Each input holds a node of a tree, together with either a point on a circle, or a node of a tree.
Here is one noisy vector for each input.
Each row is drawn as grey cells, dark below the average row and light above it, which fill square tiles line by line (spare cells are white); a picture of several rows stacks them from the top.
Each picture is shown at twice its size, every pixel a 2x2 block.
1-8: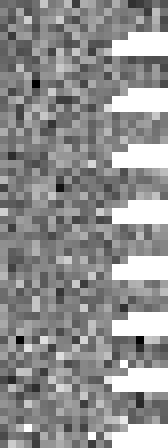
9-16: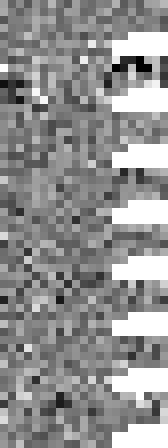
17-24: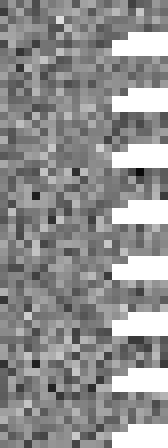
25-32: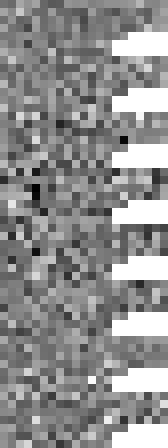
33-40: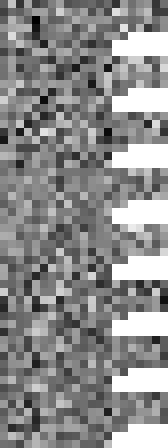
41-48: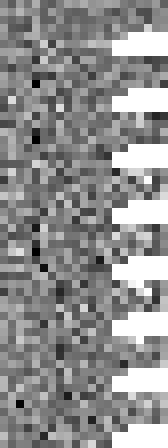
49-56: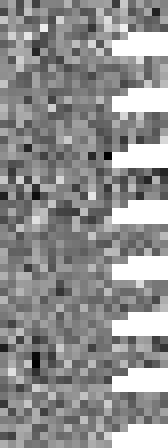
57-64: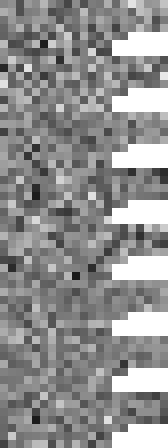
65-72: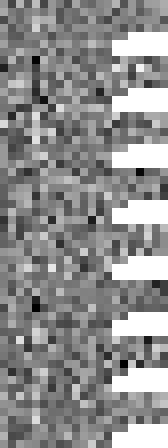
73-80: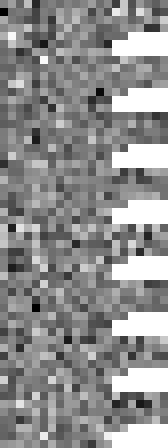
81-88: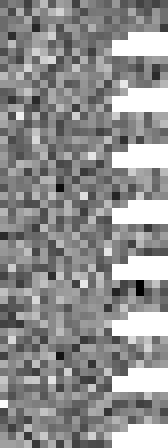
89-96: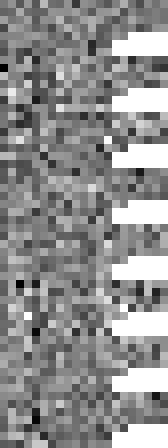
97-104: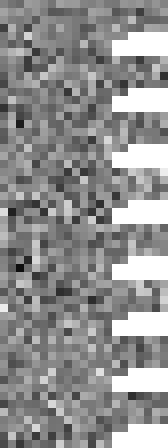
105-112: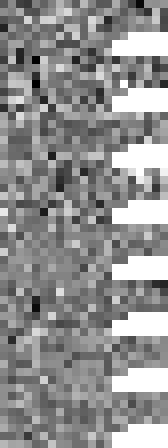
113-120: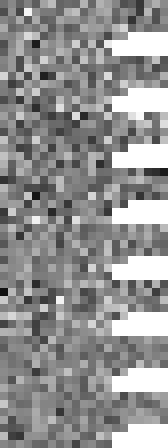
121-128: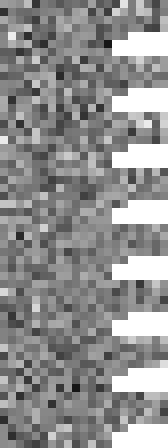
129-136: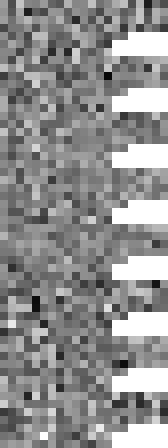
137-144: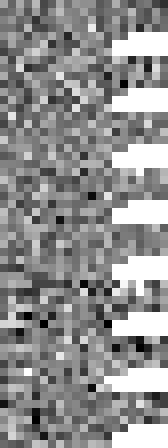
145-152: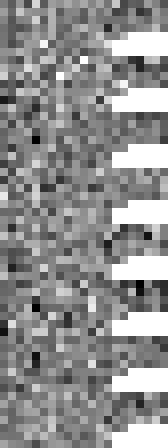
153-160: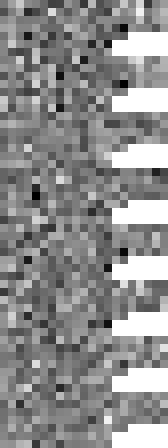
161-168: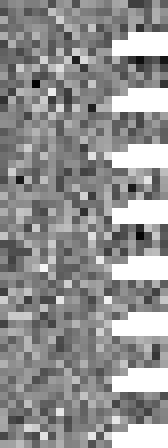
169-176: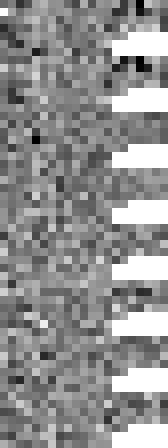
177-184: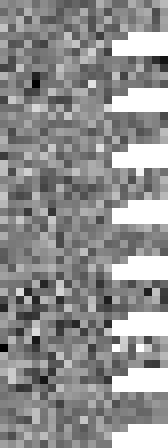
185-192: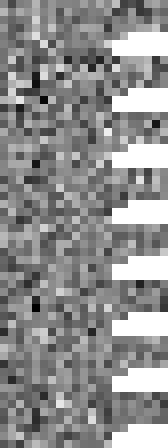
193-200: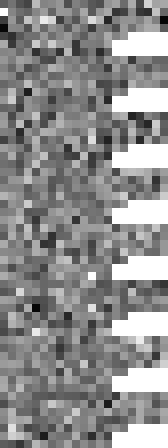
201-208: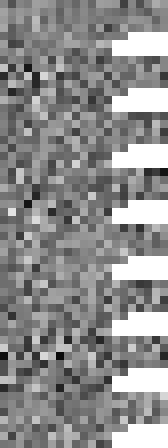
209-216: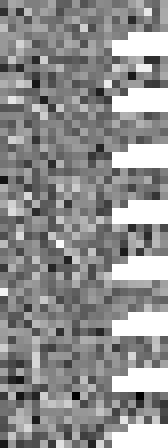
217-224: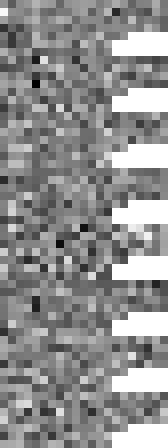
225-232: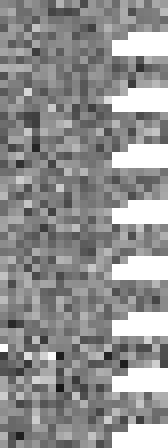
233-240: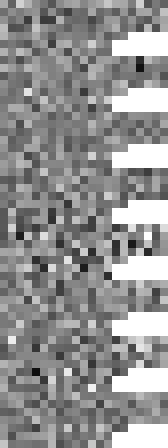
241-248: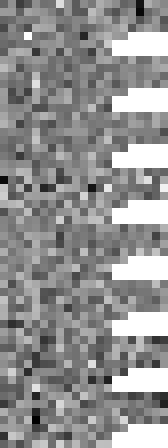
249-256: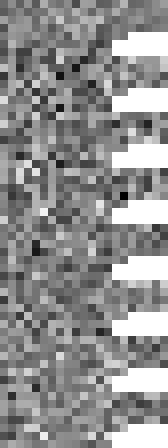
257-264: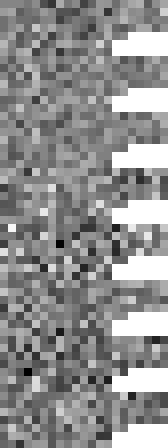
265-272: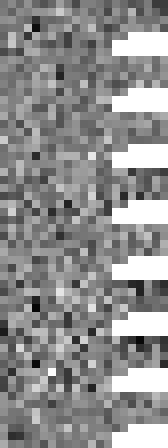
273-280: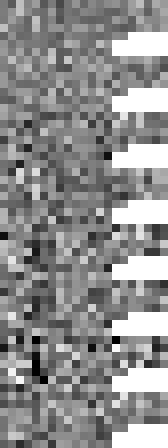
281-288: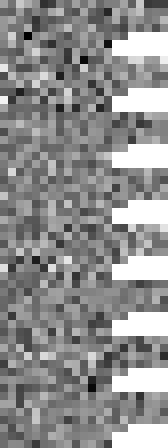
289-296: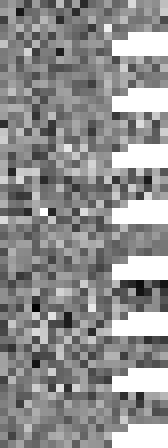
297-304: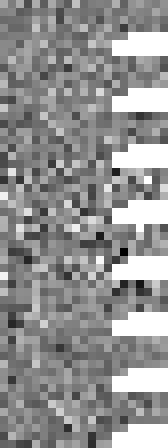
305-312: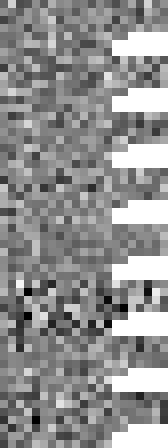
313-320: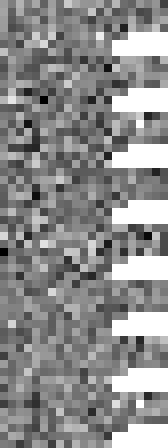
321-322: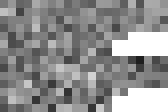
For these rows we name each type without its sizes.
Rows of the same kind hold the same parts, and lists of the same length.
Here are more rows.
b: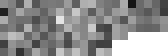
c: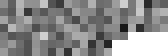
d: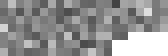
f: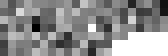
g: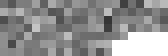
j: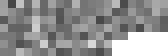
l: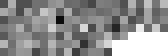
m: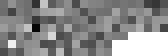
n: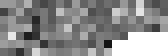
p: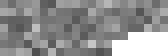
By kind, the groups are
b, c, f, m, n
d, g, j, l, p

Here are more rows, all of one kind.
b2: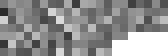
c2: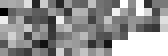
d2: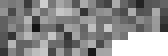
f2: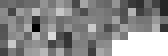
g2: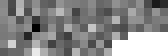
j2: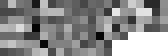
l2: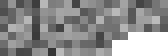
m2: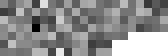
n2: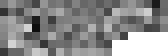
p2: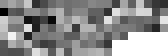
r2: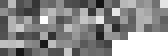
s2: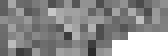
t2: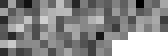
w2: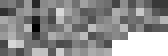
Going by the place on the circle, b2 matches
c2, r2 and s2.
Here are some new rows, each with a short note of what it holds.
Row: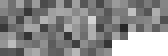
a point on a circle and a node of a tree
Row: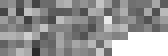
a node of each of two trees
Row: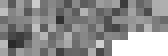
a node of each of two trees
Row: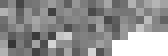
a node of each of two trees
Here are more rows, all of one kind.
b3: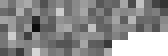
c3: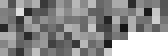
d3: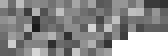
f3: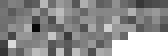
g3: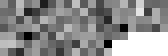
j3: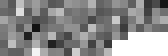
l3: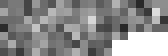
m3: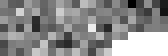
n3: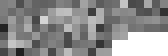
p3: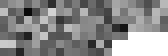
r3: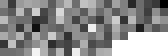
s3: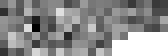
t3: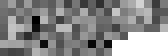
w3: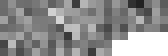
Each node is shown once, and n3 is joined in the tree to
b3.
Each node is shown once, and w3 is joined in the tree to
j3, l3 and p3.
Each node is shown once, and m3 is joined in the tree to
b3, c3 and r3.
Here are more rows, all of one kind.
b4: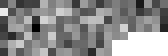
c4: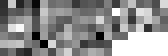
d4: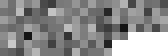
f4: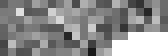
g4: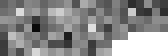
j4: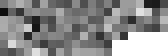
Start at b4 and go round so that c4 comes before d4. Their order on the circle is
b4, c4, f4, d4, g4, j4.
